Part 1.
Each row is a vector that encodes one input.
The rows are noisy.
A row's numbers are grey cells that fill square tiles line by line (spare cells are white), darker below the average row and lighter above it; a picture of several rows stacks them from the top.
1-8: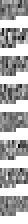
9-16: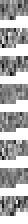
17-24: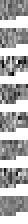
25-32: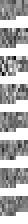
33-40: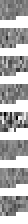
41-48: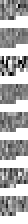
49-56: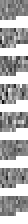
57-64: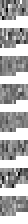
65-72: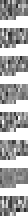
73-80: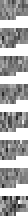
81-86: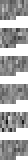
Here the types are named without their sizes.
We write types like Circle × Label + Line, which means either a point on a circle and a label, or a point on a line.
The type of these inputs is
Bool × (Tree + Unit).
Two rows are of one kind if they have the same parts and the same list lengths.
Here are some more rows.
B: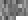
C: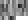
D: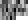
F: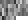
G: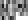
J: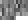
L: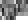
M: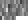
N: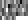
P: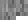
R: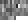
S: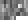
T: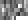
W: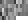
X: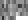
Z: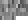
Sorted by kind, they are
B, C, D, F, L, M, N, P, R, S, T, W, Z
G, J, X

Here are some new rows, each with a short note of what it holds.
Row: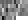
a true/false value
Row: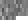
a node of a tree and a true/false value
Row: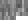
a true/false value
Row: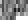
a node of a tree and a true/false value
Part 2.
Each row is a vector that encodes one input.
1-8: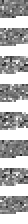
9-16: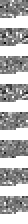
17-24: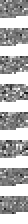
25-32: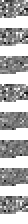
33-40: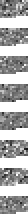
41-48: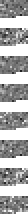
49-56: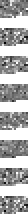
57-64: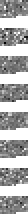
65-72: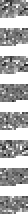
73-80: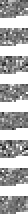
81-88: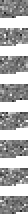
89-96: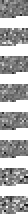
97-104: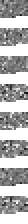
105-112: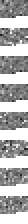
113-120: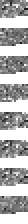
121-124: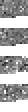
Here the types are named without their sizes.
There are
2 kinds of row.
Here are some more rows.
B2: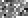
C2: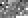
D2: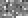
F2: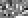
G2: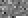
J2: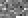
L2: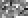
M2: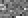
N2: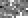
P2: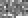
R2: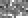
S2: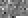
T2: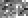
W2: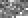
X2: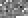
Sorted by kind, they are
B2, F2, L2, T2
C2, D2, G2, J2, M2, N2, P2, R2, S2, W2, X2

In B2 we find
a point on a line.
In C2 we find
a point on a circle.
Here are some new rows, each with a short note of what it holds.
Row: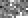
a point on a circle
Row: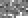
a point on a circle
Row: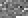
a point on a circle
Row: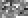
a point on a line
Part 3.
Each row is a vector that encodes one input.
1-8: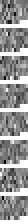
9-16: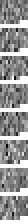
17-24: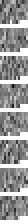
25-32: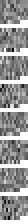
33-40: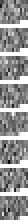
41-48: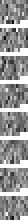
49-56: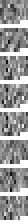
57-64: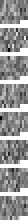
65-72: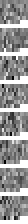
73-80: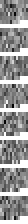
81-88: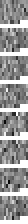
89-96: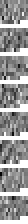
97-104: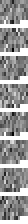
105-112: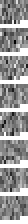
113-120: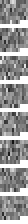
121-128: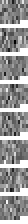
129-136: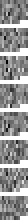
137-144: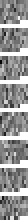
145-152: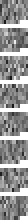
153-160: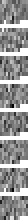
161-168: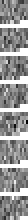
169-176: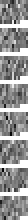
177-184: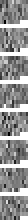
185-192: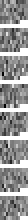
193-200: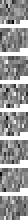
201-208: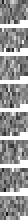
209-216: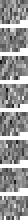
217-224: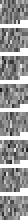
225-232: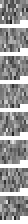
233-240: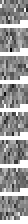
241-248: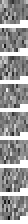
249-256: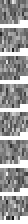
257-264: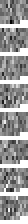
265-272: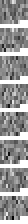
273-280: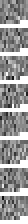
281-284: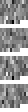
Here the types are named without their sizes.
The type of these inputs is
Circle × Line × Line.
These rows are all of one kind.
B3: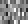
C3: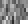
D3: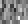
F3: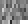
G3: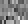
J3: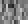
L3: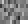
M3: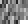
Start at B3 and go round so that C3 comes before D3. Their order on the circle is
B3, C3, L3, M3, J3, D3, G3, F3.
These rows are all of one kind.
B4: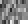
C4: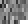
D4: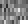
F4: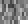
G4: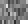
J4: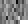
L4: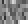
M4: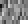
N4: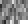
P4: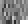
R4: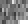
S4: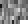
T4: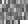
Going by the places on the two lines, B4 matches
M4, N4 and S4.
